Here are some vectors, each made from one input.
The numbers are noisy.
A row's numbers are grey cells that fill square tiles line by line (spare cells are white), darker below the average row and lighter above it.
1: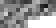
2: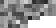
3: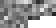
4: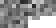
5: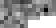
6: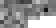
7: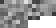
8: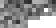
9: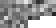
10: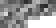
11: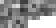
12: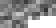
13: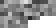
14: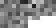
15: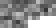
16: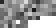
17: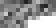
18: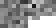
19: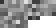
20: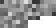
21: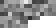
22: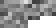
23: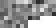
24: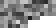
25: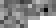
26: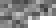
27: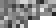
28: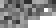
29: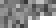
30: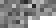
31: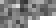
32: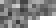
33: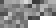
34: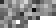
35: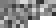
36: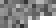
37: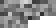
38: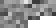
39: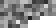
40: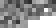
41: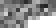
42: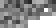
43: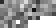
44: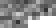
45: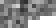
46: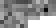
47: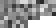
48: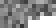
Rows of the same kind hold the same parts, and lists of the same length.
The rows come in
2 kinds.
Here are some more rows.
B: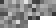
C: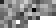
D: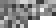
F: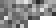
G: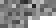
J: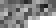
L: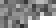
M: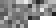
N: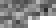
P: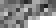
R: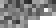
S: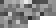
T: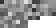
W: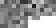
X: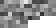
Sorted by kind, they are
B, C, D, F, M, S, T, X
G, J, L, N, P, R, W

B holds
a node of a 7-node tree.
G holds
one of 7 labels.
